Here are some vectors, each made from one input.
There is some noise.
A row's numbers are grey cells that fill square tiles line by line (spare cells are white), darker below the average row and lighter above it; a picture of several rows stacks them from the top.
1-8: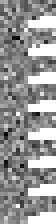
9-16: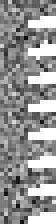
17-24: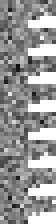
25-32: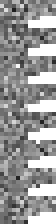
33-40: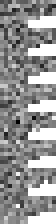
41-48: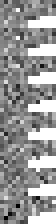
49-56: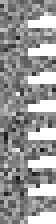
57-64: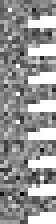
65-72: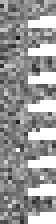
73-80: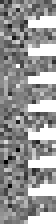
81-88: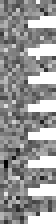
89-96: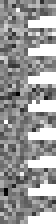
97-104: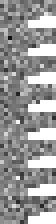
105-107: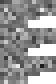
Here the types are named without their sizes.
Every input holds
a label, together with either a point on a circle and a true/false value, or a fixed value.
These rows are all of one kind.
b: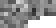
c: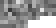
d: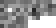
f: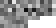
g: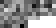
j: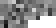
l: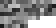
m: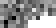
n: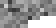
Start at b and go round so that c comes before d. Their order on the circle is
b, c, g, d, l, f, j, m, n.
